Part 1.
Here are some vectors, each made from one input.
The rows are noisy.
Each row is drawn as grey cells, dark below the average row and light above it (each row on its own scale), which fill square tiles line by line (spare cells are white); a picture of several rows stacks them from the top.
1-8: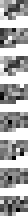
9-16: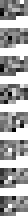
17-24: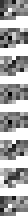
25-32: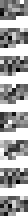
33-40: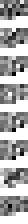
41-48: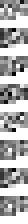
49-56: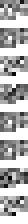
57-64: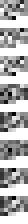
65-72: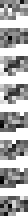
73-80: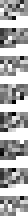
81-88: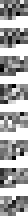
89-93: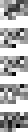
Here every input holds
a point on a 3-point line and a point on a 4-point line.
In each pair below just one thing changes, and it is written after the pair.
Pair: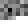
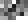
the place on the 4-point line
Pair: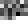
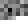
the place on the 4-point line
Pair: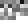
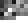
the place on the 4-point line
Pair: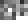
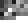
the place on the 4-point line
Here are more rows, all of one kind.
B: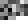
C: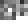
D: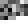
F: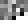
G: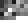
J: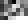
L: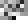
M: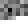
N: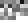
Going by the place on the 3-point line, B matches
D, F and L.
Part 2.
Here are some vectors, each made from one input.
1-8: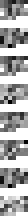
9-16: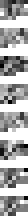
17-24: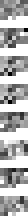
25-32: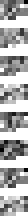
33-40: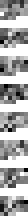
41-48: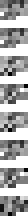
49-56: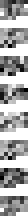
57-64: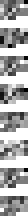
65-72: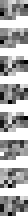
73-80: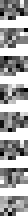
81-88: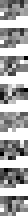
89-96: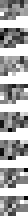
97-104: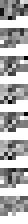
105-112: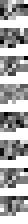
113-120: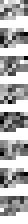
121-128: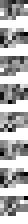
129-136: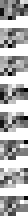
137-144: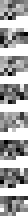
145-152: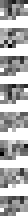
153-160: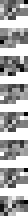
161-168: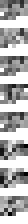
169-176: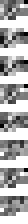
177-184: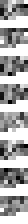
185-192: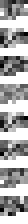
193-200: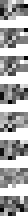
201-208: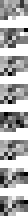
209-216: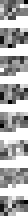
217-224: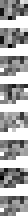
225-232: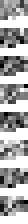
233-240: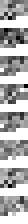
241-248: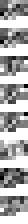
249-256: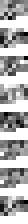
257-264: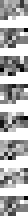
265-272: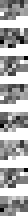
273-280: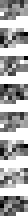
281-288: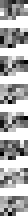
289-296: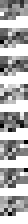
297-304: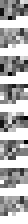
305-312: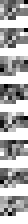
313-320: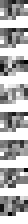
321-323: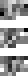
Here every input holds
four true/false values.
